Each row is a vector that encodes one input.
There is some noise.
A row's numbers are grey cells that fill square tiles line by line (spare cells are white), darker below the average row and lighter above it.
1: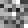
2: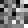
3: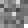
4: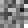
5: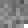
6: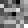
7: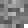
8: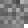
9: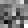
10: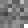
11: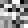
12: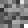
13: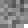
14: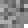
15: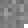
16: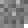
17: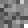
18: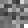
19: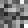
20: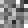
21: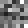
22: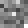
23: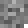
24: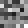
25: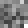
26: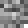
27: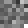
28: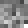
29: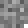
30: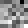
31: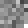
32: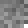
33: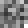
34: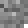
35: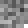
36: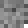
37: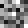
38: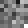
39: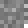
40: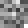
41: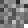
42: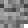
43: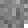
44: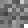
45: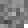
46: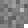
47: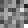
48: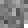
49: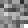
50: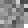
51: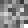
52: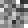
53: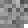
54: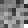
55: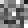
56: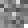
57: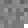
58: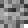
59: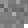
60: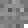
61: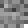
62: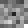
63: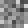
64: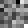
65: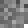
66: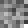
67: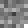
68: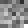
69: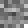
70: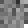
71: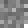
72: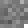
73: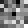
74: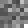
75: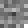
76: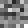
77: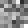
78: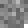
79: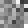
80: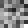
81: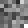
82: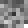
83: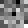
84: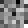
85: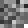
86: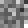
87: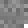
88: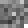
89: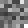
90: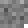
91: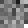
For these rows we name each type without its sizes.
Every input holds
a node of each of two trees and a true/false value.
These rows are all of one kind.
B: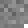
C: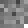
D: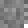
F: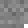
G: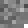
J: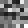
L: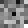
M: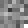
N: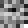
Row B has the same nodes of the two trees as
F and L.
